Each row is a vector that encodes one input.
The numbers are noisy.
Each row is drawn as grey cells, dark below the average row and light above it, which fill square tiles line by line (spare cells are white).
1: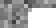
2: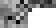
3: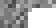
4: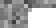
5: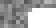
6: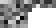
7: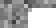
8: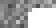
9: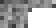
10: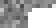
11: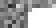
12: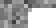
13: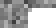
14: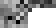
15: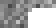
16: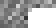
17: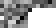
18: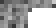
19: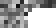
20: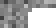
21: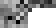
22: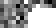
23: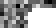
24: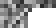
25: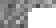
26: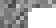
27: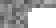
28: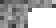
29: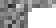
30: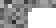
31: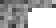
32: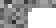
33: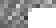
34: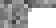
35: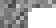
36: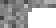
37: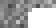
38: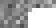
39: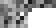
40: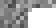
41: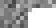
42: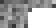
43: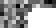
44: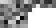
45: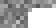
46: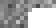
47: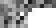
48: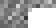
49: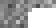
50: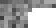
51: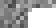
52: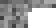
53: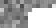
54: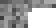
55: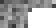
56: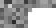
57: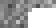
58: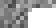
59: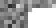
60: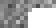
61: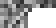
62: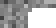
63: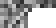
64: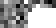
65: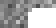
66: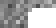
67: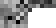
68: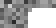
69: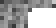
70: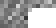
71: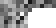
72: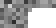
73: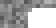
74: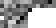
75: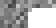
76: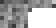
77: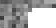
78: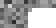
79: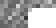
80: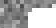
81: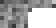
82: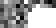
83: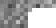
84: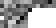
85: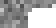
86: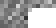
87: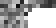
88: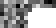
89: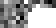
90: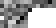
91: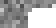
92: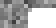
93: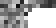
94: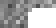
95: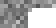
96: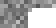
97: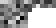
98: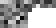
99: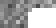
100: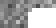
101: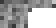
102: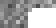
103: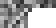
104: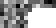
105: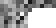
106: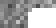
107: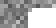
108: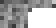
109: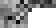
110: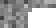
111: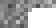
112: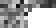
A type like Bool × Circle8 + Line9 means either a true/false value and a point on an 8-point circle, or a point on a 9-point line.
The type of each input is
Tree8 + Tree12.
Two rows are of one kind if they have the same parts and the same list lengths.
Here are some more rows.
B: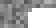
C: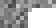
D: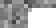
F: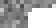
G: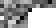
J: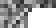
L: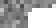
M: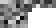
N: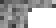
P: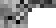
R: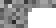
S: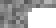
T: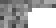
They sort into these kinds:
B, C, D, F, L, N, R, S, T
G, J, M, P

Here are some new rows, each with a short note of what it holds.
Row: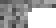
a node of a 12-node tree
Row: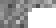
a node of a 12-node tree
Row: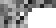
a node of an 8-node tree
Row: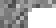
a node of a 12-node tree
